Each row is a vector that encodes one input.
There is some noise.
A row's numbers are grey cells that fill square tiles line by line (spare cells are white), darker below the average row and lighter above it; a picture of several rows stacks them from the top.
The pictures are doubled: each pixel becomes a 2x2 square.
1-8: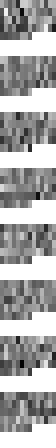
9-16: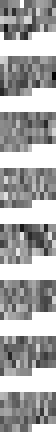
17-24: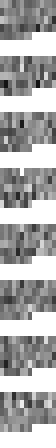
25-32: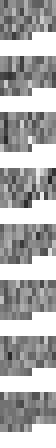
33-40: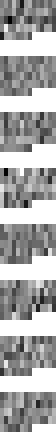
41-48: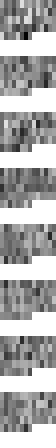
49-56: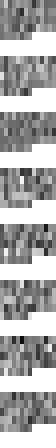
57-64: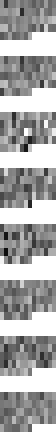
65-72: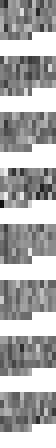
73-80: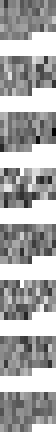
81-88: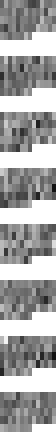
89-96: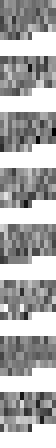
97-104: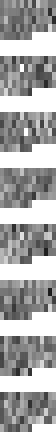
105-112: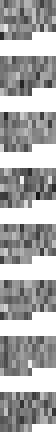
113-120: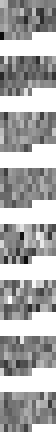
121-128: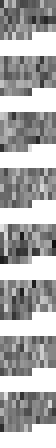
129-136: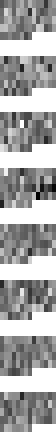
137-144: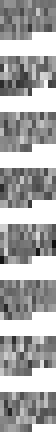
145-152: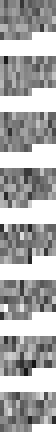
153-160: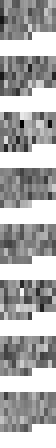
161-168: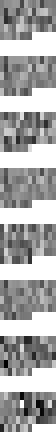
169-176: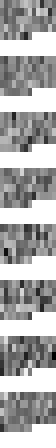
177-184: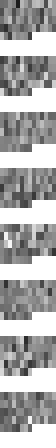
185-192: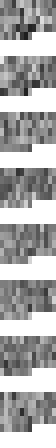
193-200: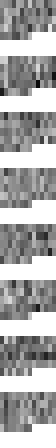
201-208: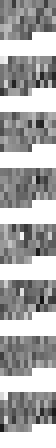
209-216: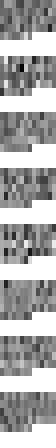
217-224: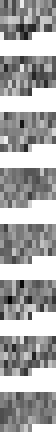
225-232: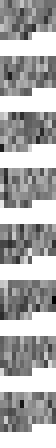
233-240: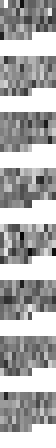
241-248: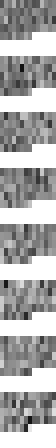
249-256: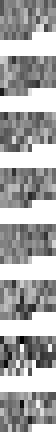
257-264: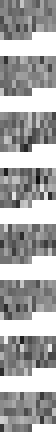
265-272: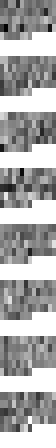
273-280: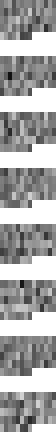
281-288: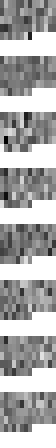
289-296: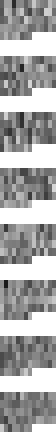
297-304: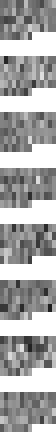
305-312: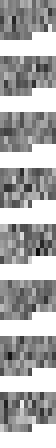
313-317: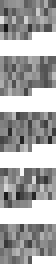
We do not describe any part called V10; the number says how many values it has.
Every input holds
a value of V10, together with either a point on a 5-point line, or a point on a 6-point line.
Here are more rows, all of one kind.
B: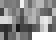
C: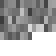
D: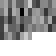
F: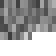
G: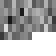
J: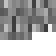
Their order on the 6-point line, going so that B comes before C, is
B, J, F, C, D, G.
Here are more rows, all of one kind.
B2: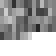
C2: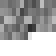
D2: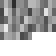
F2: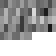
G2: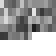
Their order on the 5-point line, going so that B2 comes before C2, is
G2, F2, D2, B2, C2.
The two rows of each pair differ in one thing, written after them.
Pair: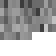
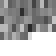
the value of V10
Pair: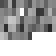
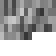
the place on the 5-point line
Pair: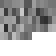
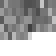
the place on the 5-point line
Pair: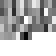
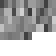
the value of V10
